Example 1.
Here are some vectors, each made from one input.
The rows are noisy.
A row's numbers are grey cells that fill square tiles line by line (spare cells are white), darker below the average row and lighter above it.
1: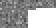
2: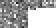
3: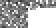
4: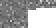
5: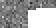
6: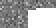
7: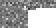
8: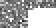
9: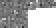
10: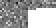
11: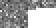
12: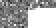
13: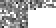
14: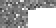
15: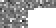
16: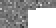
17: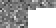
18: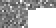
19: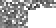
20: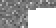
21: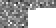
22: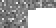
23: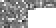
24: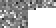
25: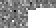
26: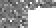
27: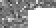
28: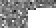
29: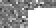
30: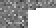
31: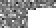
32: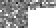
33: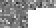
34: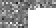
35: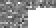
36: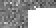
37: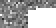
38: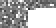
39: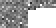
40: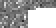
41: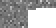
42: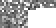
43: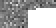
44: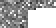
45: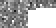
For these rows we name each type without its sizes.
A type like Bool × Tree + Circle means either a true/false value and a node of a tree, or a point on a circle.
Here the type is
Bool × Bool × Bool + Label.
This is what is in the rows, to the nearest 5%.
About 25% of them hold a label. The rest hold three true/false values.
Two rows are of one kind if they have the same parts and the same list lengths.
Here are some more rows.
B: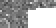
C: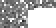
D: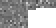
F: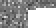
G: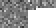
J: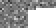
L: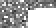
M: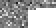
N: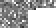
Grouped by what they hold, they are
B, C, D, G, J, M, N
F, L

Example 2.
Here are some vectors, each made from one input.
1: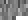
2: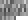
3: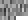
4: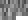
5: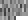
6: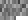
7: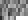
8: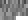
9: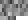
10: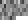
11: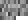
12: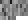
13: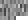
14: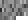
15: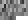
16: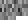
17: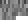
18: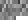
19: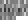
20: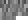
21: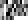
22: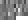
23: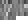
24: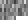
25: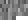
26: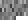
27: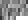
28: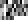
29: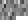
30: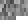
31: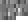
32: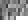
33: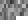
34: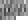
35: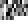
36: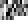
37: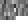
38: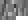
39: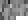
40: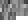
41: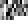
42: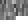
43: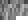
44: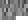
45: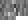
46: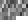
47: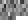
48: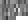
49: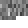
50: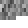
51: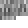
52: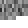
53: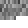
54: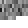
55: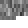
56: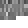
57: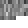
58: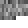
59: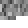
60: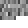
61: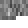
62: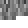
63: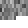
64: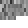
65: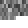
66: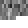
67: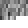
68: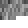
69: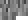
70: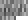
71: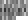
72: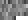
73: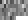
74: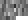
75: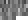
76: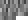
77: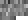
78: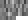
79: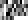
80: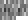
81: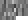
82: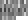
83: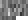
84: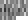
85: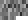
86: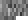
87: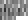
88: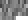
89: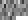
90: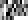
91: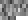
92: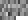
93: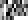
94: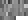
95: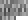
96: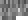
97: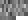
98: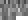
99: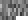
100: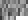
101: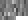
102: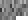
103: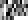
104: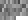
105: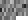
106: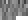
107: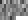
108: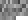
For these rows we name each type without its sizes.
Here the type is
List(Line).
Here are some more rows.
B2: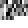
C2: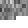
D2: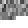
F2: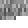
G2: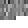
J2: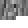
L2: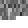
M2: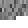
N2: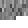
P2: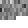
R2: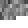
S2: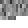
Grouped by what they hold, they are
B2
C2, F2, M2, N2, P2
D2, G2, J2, L2, R2, S2

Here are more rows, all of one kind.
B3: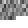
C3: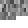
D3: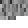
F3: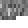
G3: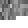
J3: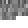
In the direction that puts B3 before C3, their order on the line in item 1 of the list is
G3, J3, F3, B3, C3, D3.
